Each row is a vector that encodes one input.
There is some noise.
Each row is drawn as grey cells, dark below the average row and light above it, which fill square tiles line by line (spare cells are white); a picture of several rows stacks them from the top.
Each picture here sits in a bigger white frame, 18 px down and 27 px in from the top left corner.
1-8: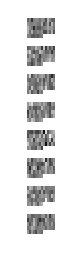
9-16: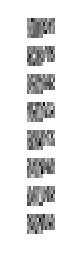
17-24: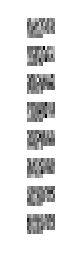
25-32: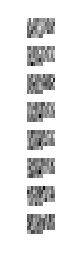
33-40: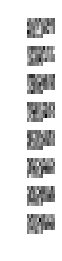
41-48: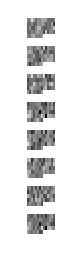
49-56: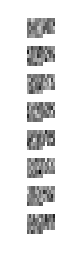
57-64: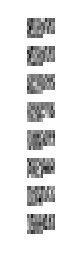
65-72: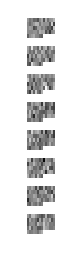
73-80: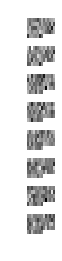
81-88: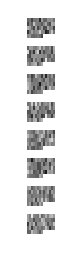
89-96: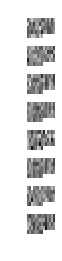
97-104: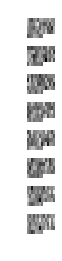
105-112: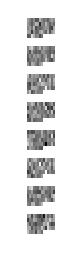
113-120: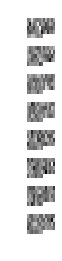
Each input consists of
a node of a 9-node tree and three true/false values.
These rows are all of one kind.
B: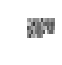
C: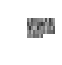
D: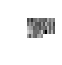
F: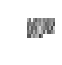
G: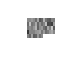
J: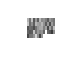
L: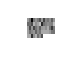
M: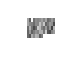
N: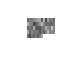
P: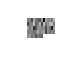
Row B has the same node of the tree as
F, J and M.
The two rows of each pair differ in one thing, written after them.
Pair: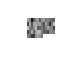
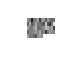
one of the three true/false values
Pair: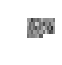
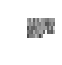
one of the three true/false values
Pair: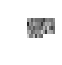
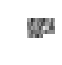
one of the three true/false values
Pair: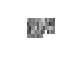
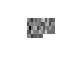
one of the three true/false values
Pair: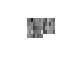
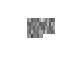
the node of the tree
